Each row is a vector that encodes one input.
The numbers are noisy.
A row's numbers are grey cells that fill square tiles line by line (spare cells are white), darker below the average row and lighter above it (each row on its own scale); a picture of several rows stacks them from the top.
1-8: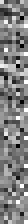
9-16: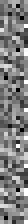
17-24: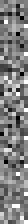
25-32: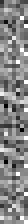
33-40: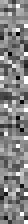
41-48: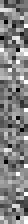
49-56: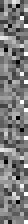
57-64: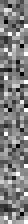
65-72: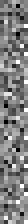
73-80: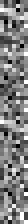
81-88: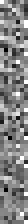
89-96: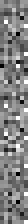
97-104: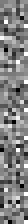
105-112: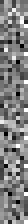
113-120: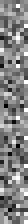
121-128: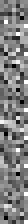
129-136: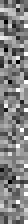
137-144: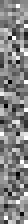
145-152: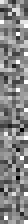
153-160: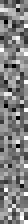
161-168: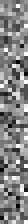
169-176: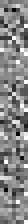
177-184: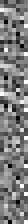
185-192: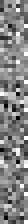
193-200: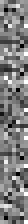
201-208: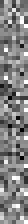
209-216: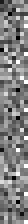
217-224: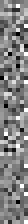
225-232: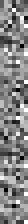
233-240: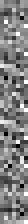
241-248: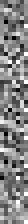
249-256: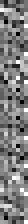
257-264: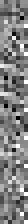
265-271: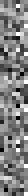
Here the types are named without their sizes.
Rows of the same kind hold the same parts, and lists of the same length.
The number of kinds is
4.
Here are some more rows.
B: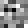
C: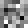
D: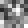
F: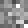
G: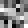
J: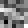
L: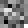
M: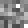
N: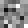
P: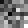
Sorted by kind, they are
B, D, F
C, N
G, J, L, M
P

